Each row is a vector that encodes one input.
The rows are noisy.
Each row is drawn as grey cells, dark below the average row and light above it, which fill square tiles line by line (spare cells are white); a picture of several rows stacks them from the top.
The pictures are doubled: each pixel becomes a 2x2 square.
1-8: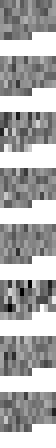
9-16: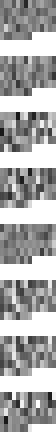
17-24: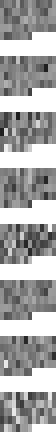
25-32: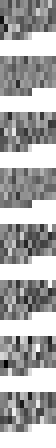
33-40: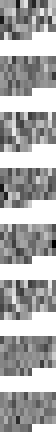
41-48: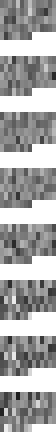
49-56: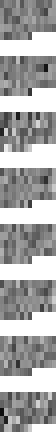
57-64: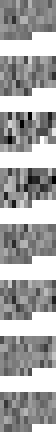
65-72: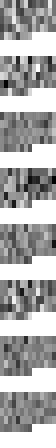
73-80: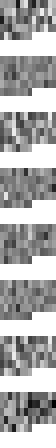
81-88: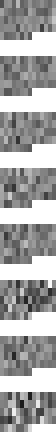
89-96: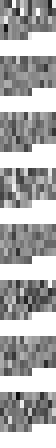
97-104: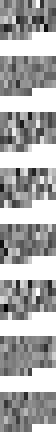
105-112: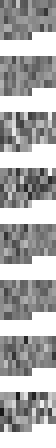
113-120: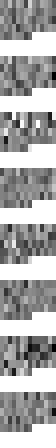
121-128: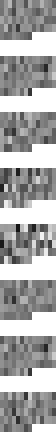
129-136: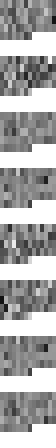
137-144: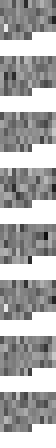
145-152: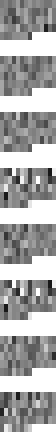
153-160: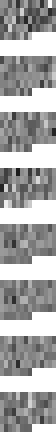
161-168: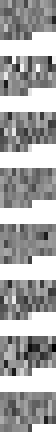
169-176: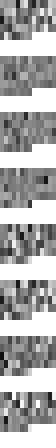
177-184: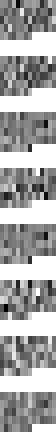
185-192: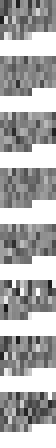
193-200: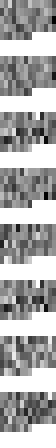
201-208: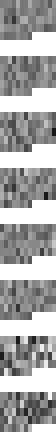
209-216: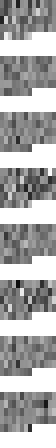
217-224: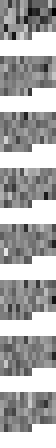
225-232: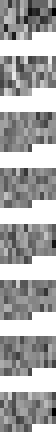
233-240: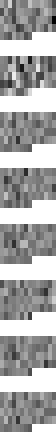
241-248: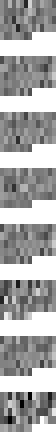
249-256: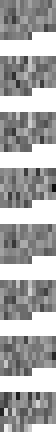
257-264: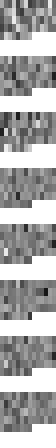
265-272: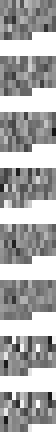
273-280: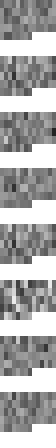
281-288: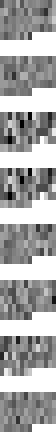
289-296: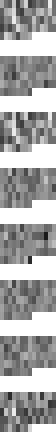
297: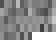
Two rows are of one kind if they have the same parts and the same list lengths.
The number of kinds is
2.
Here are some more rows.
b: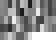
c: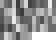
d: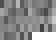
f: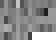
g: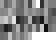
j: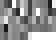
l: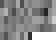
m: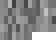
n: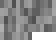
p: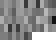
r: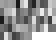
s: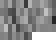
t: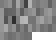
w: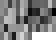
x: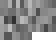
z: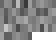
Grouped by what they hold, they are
b, c, g, j, r, w
d, f, l, m, n, p, s, t, x, z

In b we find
a node of a 13-node tree.
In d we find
one of 9 labels and a point on an 11-point line.
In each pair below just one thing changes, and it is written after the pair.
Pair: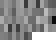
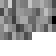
the label
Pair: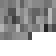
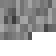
the place on the 11-point line
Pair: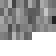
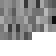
the label
